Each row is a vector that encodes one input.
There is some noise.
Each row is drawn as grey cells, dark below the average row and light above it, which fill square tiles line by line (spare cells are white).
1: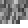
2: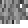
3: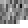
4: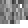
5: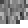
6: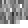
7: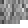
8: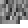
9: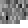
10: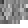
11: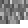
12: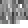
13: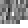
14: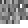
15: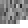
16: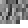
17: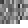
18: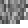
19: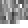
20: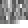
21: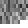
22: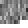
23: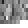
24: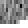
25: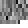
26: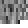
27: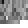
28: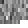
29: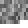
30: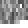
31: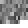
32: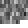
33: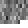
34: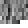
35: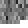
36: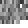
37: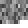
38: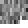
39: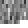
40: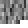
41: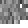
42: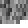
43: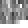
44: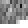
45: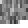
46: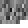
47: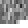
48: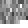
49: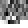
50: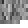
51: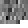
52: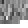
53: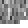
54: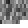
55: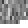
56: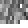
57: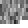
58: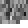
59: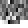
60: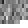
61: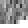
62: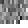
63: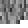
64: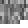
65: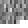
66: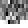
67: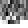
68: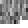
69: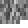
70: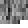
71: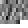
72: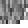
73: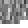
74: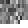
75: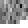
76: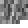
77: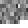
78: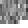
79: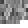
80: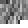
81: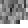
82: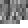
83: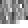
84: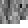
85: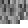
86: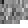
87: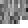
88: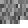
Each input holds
a list of up to two points on a 6-point line.
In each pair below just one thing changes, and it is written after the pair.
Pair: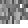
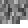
the place on the 6-point line in item 1 of the list
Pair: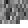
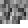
the place on the 6-point line in item 2 of the list
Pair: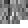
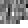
the place on the 6-point line in item 2 of the list
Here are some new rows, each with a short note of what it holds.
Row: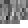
a list of two items
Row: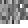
a list of two items
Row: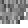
a list of two items
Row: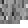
a list of one item
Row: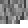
a list of two items
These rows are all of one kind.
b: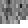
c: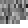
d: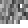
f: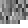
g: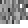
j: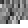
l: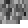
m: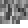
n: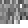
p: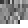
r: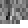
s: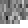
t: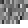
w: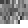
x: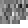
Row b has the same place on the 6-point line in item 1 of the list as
c, f, s and x.
